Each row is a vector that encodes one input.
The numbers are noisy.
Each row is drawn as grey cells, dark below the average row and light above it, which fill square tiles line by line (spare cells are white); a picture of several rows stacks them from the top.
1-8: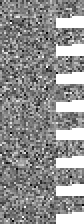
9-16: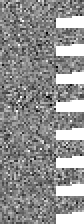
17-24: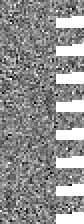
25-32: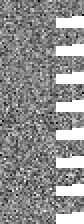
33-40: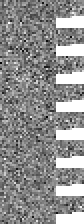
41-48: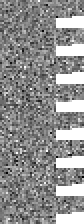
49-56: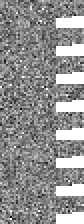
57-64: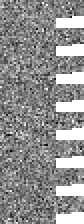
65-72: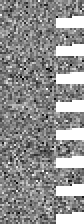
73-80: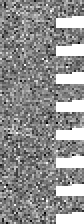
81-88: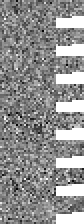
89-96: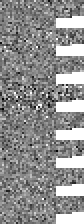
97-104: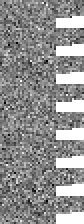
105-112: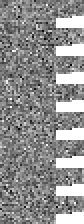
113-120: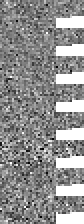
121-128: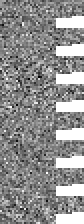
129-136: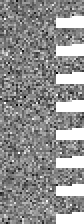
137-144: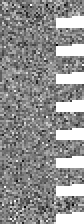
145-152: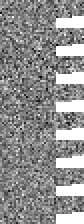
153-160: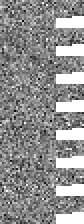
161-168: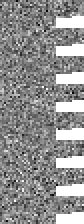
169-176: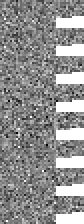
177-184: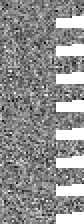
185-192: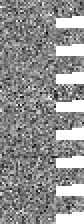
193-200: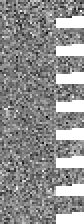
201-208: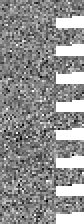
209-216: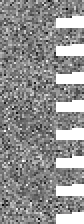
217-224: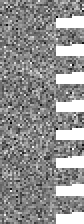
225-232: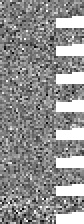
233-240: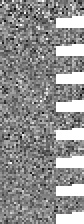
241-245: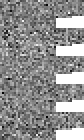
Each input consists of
one of 4 labels, a point on a 7-point line and three true/false values, together with either a point on an 11-point circle, or a fixed value.
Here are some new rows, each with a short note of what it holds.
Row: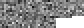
a point on an 11-point circle, one of 4 labels, a point on a 7-point line and three true/false values
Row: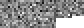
a point on an 11-point circle, one of 4 labels, a point on a 7-point line and three true/false values
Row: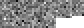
one of 4 labels, a point on a 7-point line and three true/false values
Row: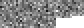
one of 4 labels, a point on a 7-point line and three true/false values
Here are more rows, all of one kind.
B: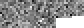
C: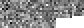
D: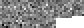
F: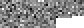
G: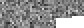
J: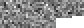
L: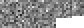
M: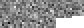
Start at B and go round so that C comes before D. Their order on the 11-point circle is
B, G, F, L, C, J, D, M.
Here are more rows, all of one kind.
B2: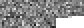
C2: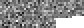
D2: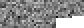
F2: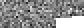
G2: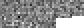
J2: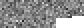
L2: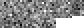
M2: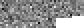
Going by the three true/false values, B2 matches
C2 and D2.
